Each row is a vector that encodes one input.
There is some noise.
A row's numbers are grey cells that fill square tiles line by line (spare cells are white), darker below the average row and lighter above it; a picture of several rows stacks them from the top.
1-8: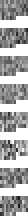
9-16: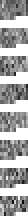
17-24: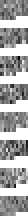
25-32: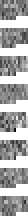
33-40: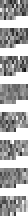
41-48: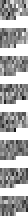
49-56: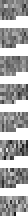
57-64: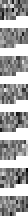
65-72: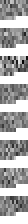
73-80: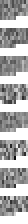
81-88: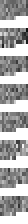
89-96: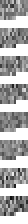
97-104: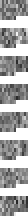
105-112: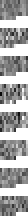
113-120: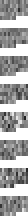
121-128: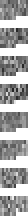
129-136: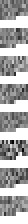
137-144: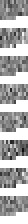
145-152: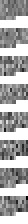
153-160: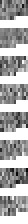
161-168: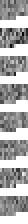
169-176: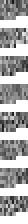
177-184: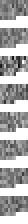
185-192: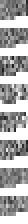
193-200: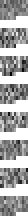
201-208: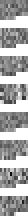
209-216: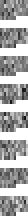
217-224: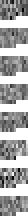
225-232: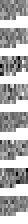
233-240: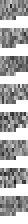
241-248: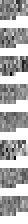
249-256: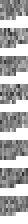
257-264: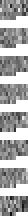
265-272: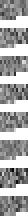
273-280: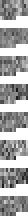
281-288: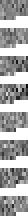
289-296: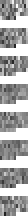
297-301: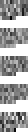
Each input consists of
either a point on a 5-point line, or a point on a 10-point line and a point on an 11-point line, or a list of up to two points on a 4-point line.
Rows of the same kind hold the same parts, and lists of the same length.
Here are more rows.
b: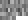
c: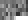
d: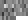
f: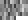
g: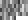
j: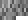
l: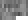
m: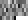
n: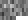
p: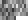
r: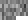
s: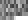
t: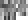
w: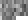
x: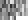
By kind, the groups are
b, f, g, l, t
c, s, x
d, n, p
j, m
r, w

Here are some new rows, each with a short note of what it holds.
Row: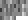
a point on a 5-point line
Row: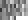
a point on a 5-point line
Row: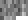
a point on a 5-point line
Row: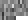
a list of two items
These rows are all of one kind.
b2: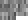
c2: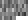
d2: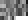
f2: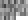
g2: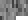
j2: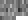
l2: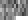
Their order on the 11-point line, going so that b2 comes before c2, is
d2, b2, j2, c2, g2, l2, f2.
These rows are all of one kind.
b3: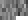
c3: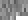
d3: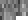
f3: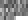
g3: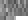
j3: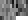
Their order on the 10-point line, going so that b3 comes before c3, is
d3, b3, f3, g3, c3, j3.
